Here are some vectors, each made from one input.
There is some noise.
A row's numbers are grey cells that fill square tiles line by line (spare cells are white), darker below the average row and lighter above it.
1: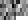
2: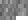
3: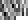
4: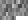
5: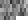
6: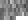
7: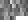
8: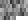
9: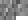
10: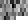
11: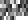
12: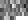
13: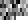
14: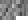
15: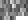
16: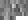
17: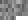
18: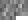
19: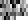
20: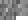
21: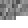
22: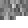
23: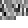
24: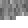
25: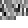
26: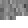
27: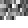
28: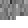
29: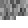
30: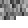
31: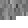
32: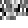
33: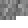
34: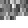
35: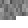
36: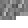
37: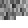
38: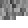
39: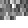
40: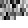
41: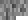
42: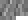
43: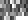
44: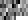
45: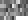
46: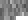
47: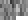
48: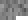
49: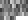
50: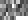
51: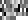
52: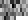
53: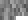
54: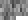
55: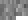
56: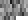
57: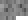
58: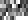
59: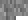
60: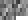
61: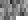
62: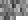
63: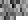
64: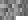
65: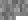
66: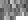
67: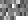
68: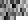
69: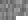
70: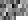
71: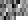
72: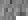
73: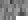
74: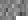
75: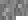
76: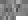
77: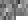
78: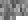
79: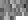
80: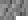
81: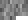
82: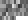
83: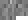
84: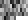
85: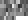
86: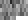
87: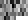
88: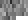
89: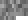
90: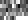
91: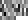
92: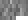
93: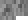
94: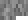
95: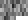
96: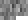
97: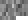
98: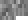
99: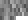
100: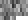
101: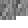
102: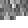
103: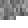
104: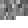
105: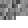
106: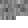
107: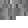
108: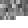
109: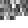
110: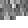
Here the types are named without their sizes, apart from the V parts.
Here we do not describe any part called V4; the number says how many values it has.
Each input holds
a list of items, each a point on a line and a value of V4.
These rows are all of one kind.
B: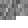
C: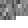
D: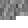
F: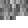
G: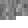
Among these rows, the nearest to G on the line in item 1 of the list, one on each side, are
C and D.
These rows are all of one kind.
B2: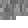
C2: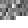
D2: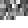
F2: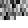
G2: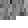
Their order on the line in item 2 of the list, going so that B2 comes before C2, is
F2, B2, D2, G2, C2.
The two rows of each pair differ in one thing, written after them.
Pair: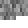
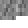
the place on the line in item 1 of the list
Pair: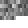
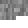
the value of V4 in item 1 of the list
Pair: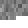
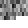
the value of V4 in item 2 of the list
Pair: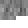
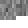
the value of V4 in item 2 of the list
